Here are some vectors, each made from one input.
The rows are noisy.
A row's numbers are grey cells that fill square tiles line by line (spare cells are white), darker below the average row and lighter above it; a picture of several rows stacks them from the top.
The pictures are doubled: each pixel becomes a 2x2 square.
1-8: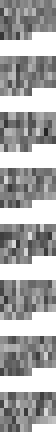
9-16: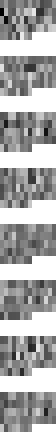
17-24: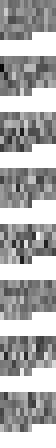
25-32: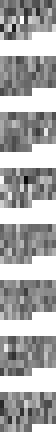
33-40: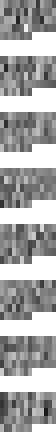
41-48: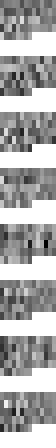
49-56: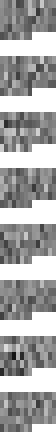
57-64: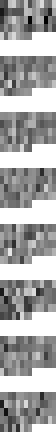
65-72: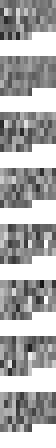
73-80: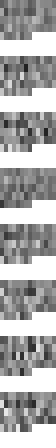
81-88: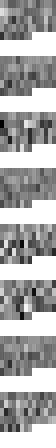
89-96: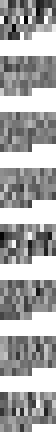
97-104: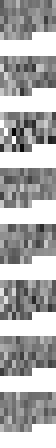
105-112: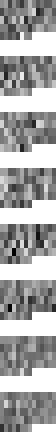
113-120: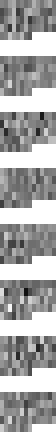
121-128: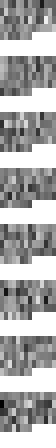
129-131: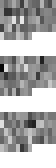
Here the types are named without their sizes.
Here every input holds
either a point on a circle, or a list of points on a line.
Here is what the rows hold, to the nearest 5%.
About 40% of them hold a point on a circle. The rest are lists of points on a line.
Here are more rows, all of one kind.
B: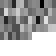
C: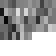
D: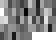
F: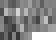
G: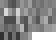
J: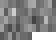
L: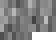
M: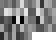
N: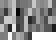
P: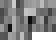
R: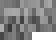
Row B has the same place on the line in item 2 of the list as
C, D and G.
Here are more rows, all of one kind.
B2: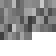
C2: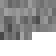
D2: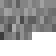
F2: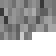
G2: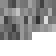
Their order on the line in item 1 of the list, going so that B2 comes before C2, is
B2, D2, C2, G2, F2.
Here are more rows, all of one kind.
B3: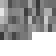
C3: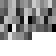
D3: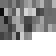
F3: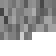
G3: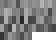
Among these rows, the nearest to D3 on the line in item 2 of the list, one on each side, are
B3 and G3.
